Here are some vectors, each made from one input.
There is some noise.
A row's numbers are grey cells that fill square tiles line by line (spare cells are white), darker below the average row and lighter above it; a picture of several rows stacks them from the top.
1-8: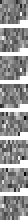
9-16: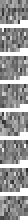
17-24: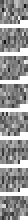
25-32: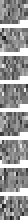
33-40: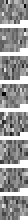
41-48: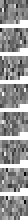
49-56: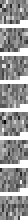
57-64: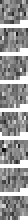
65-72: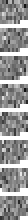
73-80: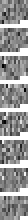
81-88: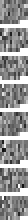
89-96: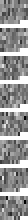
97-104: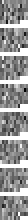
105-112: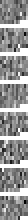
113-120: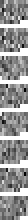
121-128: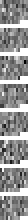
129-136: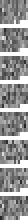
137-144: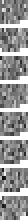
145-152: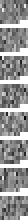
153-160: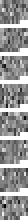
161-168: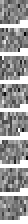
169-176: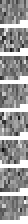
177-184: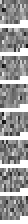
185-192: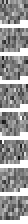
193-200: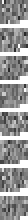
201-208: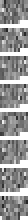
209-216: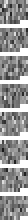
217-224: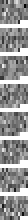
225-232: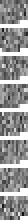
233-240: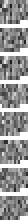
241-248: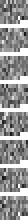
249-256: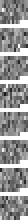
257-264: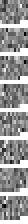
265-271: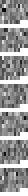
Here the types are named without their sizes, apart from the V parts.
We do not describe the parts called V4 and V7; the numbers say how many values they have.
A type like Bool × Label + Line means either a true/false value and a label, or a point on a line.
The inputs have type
Circle × List(V4) + List(Line) × V7.
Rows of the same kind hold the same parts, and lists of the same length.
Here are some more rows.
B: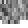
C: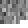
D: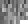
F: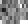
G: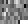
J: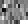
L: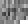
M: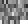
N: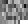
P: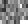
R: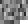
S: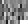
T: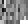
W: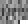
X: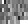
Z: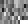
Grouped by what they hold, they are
B, J, M
C
D, X
F, N, P
G, T, Z
L
R, S, W

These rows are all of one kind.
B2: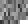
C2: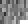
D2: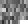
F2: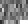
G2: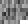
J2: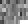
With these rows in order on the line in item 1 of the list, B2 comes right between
C2 and D2.
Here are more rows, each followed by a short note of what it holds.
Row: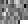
a point on a circle, together with the empty list
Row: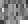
a value of V7, together with a list of two items
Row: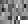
a point on a circle, together with a list of one item
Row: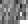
a value of V7, together with a list of one item
